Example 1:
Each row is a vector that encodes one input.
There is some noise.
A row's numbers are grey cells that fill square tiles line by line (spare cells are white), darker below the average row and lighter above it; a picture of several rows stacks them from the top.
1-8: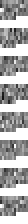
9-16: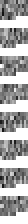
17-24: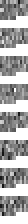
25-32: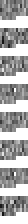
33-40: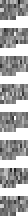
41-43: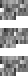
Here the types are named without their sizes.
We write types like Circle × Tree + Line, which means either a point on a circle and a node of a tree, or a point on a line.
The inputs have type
Tree.
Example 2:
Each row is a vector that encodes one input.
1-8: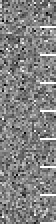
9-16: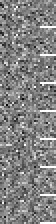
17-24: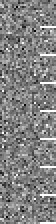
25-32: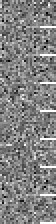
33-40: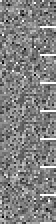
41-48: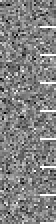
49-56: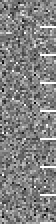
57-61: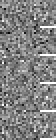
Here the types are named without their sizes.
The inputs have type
Bool × Bool × Bool × Bool + Unit.
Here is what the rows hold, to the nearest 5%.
About 10% of them hold a fixed value. The rest hold four true/false values.
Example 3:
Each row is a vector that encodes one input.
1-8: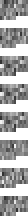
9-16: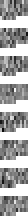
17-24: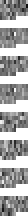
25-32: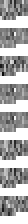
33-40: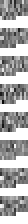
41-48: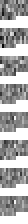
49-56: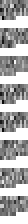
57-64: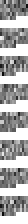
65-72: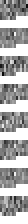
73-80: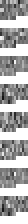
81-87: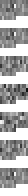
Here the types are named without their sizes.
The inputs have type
Tree.
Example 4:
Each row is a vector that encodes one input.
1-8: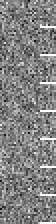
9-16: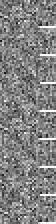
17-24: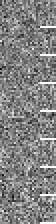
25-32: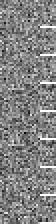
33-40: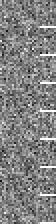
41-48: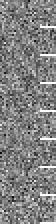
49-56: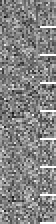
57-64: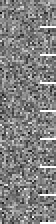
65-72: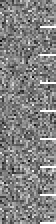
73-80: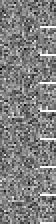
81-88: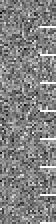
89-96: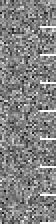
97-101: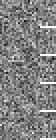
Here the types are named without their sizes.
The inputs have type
Bool × Bool × Bool × Bool.
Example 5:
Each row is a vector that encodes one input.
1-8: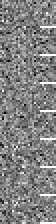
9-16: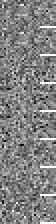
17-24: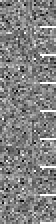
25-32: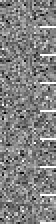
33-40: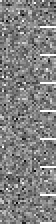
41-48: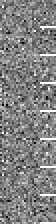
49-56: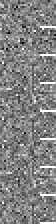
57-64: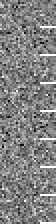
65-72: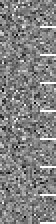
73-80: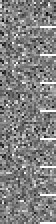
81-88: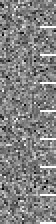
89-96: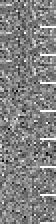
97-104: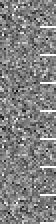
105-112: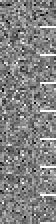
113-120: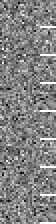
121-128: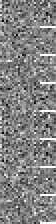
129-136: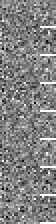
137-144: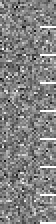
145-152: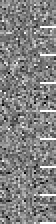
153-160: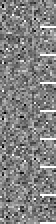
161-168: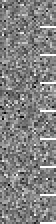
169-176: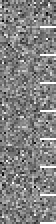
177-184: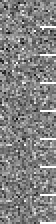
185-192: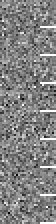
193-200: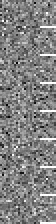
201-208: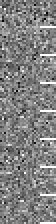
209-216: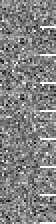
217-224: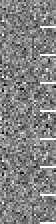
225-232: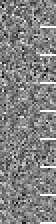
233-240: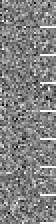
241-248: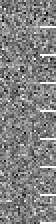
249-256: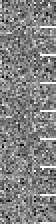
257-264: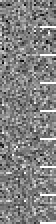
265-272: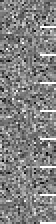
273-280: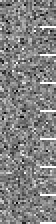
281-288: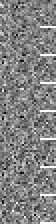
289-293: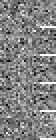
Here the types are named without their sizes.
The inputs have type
Bool × Bool × Bool × Bool + Unit.
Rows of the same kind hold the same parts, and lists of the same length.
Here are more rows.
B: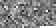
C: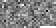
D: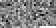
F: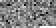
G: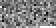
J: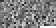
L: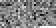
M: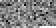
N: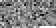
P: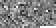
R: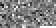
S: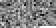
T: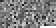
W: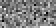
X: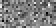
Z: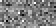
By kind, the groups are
B, C, D, F, G, L, M, N, P, R, S, W, X, Z
J, T

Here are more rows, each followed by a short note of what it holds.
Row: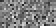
a fixed value
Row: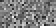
a fixed value
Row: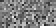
a fixed value
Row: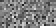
a fixed value
